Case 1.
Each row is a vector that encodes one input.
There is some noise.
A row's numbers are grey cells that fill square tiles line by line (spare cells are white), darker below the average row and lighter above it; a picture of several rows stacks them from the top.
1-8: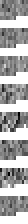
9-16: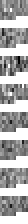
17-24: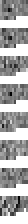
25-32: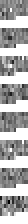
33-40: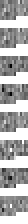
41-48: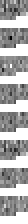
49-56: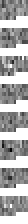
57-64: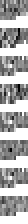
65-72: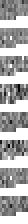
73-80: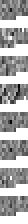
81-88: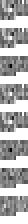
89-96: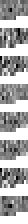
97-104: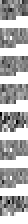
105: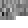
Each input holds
either a point on a 4-point line, or a list of up to two points on a 6-point line.
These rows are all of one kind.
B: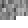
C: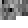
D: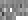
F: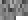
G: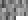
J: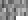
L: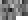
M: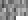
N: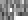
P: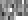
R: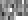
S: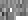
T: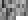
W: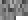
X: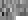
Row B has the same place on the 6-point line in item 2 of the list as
F, P, R and W.
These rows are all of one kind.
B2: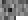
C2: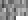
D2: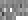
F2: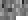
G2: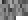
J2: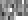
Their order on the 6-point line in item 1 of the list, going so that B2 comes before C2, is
G2, B2, F2, C2, D2, J2.
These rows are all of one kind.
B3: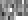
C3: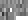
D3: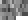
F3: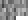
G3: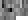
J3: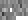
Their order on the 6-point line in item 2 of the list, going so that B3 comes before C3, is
J3, B3, F3, D3, C3, G3.
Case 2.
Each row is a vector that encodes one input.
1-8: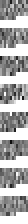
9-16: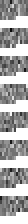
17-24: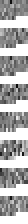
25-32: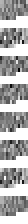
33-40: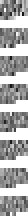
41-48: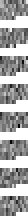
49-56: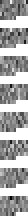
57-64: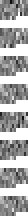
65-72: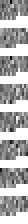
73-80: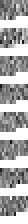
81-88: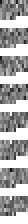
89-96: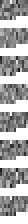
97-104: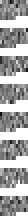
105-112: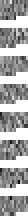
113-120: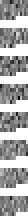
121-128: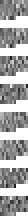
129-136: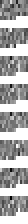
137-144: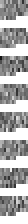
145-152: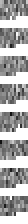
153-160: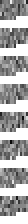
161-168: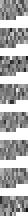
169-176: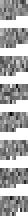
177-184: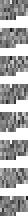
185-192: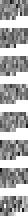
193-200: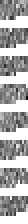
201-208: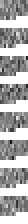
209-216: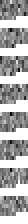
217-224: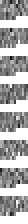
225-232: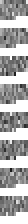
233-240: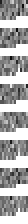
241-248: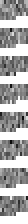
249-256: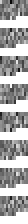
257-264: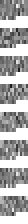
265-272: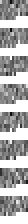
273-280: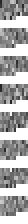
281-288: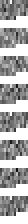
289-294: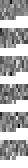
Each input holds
a list of up to three points on an 8-point circle.
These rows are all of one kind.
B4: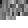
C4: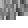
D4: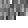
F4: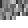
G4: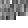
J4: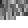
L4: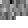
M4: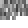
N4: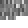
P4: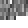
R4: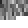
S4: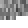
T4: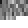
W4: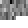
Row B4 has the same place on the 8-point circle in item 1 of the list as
F4, J4, R4 and T4.
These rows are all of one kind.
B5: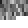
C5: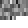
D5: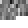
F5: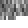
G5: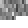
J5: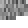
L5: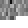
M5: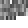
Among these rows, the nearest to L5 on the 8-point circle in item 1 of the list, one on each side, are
D5 and F5.
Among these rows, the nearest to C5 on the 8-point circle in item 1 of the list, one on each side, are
B5 and M5.
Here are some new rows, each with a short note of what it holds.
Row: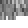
a list of three items
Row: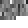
a list of one item
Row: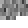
a list of three items
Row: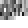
the empty list
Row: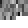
a list of three items
